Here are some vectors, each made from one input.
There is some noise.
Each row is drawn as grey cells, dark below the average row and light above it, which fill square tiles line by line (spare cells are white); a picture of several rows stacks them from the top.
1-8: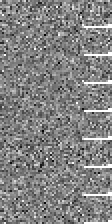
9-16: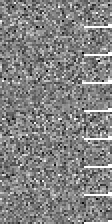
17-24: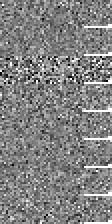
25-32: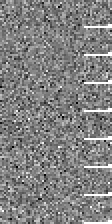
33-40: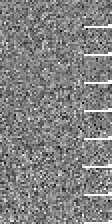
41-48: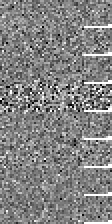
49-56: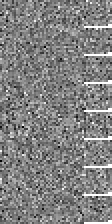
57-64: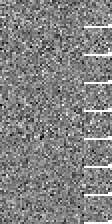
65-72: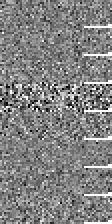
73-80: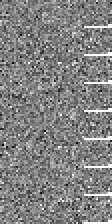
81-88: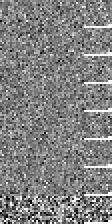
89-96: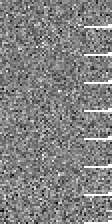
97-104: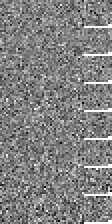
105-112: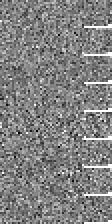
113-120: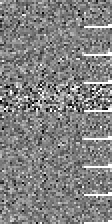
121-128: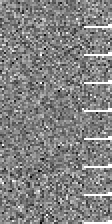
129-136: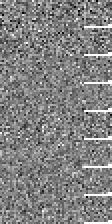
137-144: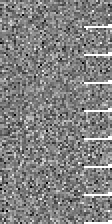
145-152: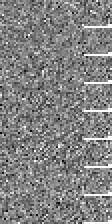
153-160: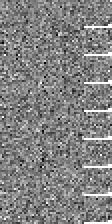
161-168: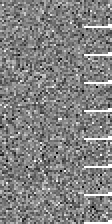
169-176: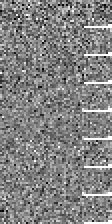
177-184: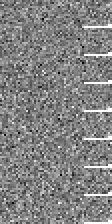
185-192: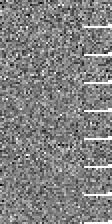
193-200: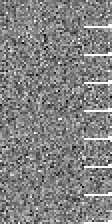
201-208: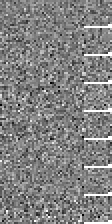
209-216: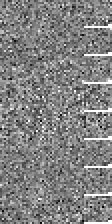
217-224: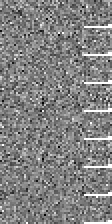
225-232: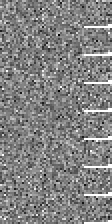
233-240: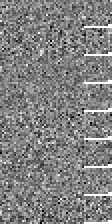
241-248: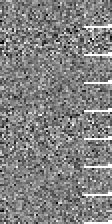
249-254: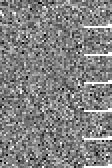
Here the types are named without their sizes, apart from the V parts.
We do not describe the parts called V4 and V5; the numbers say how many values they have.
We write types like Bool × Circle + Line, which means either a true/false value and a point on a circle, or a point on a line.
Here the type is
(Bool × Circle + V4) × V5 + Unit.
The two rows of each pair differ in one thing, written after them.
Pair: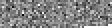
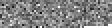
the place on the circle
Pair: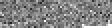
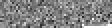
the place on the circle
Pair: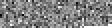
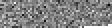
the place on the circle
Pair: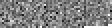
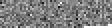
the true/false value
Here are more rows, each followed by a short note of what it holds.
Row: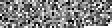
a fixed value
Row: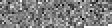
a value of V4 and a value of V5
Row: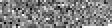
a point on a circle, a true/false value and a value of V5
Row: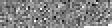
a point on a circle, a true/false value and a value of V5
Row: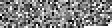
a fixed value
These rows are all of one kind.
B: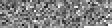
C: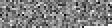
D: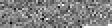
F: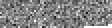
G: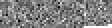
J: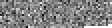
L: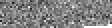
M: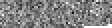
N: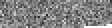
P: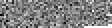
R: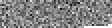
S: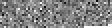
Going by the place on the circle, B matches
L and P.
